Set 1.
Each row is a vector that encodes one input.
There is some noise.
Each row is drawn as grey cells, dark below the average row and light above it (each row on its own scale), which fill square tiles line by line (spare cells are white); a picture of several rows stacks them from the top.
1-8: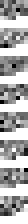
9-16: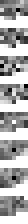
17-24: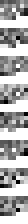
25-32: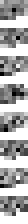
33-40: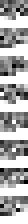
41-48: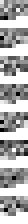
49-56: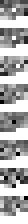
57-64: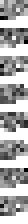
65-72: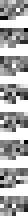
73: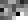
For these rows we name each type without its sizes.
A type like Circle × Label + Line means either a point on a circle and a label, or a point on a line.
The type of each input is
Bool × Line × Line.
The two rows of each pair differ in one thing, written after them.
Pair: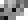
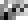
the place on one of the two lines
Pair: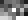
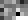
the true/false value
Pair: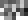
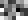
the place on one of the two lines
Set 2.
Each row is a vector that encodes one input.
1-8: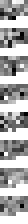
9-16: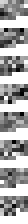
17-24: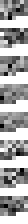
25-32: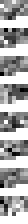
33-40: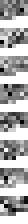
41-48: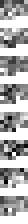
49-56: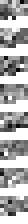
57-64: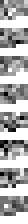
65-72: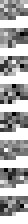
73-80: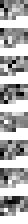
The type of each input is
(Bool × Bool × Bool × Bool + Unit) × Label6.
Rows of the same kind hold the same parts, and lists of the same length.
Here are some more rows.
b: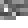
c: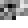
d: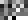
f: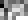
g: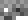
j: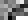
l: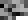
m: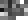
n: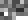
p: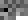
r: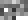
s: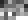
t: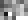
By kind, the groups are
b, c, d, g, j, l, m, n, p, r
f, s, t

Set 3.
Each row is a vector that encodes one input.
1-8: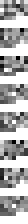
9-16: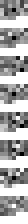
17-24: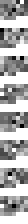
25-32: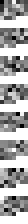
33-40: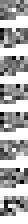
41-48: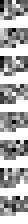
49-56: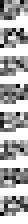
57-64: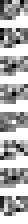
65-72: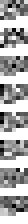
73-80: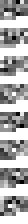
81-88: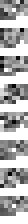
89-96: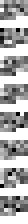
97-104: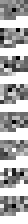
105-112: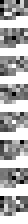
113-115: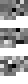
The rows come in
2 kinds.
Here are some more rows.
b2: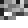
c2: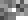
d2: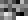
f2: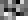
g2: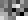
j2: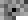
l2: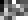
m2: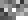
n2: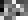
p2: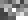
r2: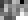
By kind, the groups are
b2, c2, l2, m2, n2, p2, r2
d2, f2, g2, j2

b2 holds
a point on a 5-point line.
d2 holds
a point on a 9-point circle and a point on a 5-point line.
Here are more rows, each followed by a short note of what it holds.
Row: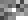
a point on a 5-point line
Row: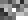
a point on a 5-point line
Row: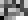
a point on a 9-point circle and a point on a 5-point line
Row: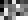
a point on a 5-point line
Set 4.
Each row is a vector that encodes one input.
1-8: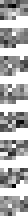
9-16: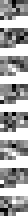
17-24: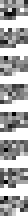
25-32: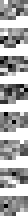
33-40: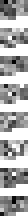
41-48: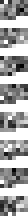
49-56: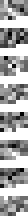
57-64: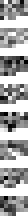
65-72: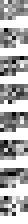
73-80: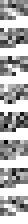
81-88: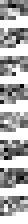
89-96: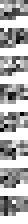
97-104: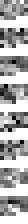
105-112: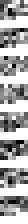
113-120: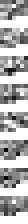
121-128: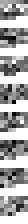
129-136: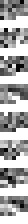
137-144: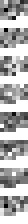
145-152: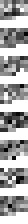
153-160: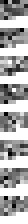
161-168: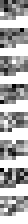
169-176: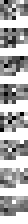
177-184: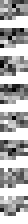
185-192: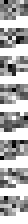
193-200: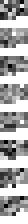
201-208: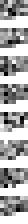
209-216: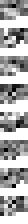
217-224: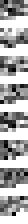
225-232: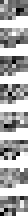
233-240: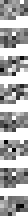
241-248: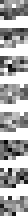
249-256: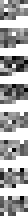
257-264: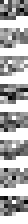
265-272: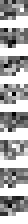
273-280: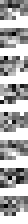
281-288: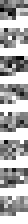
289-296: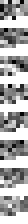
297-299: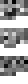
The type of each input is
(Bool × Bool × Bool + Unit) × Label8.
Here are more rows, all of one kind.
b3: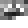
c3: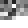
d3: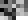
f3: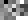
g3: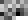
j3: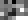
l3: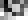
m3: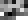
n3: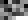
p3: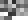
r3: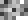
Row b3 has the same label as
j3 and m3.
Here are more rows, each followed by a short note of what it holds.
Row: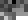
one of 8 labels
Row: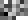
one of 8 labels
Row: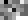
one of 8 labels and three true/false values
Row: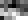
one of 8 labels
